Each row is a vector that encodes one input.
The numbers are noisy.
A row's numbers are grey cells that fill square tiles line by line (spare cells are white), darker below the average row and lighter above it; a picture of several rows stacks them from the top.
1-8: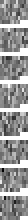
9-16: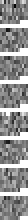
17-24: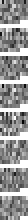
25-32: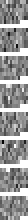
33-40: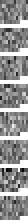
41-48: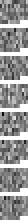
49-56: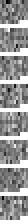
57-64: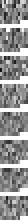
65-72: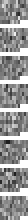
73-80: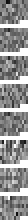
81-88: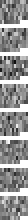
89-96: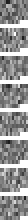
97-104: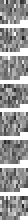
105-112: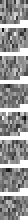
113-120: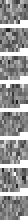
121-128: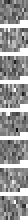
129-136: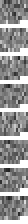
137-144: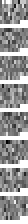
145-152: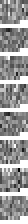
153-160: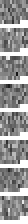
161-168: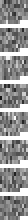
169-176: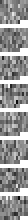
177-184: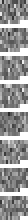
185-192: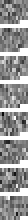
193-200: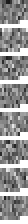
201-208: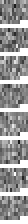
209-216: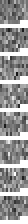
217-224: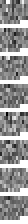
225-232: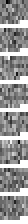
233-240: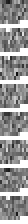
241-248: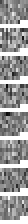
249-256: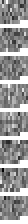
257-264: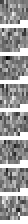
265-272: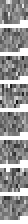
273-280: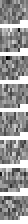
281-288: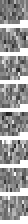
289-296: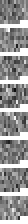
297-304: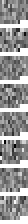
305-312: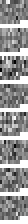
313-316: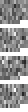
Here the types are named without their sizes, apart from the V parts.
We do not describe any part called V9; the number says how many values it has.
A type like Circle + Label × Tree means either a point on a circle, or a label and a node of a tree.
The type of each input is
(Circle + Unit) × V9 + Line.
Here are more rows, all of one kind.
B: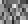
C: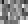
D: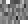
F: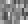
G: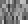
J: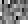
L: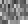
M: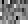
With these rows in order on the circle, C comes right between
G and M.
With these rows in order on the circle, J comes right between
D and L.
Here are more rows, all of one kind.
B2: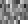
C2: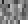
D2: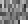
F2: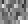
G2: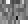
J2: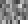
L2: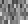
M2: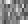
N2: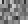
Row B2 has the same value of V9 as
C2 and J2.
